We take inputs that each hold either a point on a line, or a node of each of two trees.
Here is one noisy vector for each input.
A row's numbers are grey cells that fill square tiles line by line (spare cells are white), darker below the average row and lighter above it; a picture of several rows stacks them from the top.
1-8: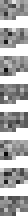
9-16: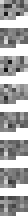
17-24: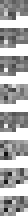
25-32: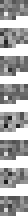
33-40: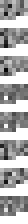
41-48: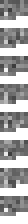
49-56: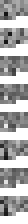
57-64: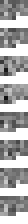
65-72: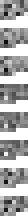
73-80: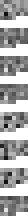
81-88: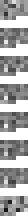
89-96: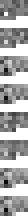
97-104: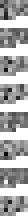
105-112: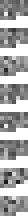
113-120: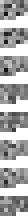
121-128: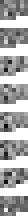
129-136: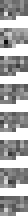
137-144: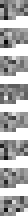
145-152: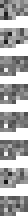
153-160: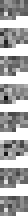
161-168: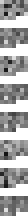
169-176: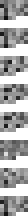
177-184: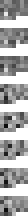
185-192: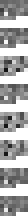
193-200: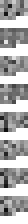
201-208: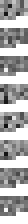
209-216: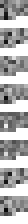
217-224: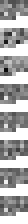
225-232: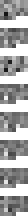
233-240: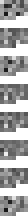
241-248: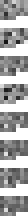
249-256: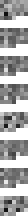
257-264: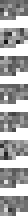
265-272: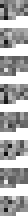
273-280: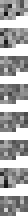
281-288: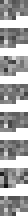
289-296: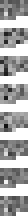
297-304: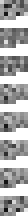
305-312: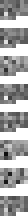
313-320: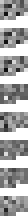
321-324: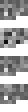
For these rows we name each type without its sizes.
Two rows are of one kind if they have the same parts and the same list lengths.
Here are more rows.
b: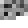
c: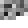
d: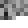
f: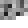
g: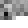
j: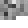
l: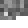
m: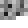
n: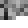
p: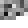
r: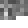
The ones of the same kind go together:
b, c, d, f, g, j, m, n, p
l, r

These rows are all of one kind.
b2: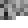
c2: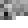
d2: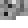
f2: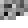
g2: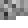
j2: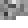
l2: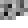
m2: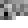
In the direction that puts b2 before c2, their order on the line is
b2, m2, c2, g2, j2, d2, l2, f2.
